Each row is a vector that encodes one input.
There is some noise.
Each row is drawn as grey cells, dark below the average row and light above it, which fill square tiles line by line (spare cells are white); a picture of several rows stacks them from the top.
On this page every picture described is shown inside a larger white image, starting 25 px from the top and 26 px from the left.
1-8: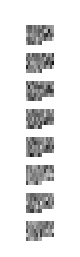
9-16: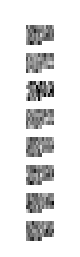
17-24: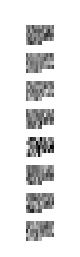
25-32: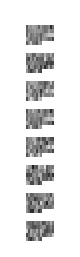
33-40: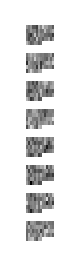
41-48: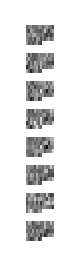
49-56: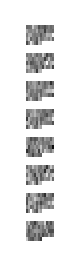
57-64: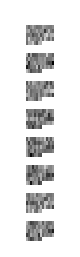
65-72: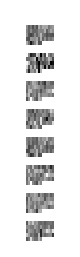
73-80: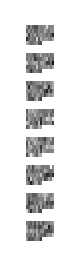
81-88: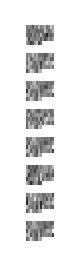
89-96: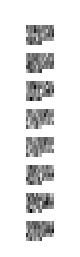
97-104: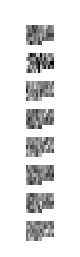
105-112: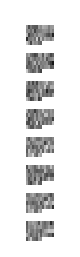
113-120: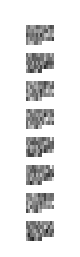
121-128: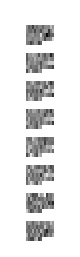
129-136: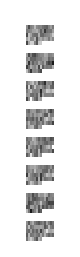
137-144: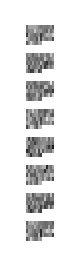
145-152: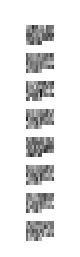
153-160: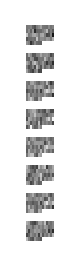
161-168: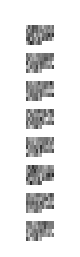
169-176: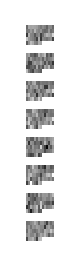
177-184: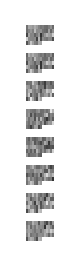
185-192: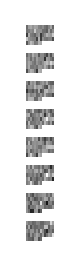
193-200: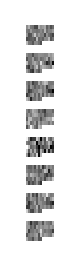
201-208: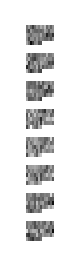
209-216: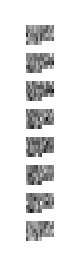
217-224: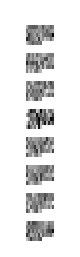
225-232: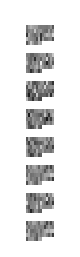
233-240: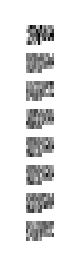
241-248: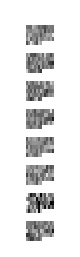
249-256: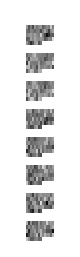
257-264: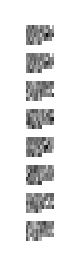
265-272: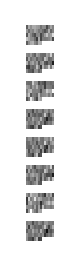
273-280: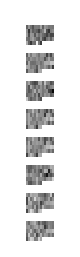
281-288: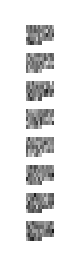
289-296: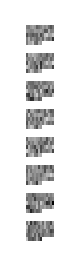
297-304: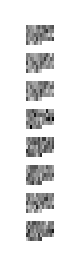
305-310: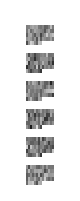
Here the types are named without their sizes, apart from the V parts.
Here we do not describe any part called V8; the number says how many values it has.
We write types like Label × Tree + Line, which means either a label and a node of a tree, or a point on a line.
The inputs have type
List(Bool × V8).
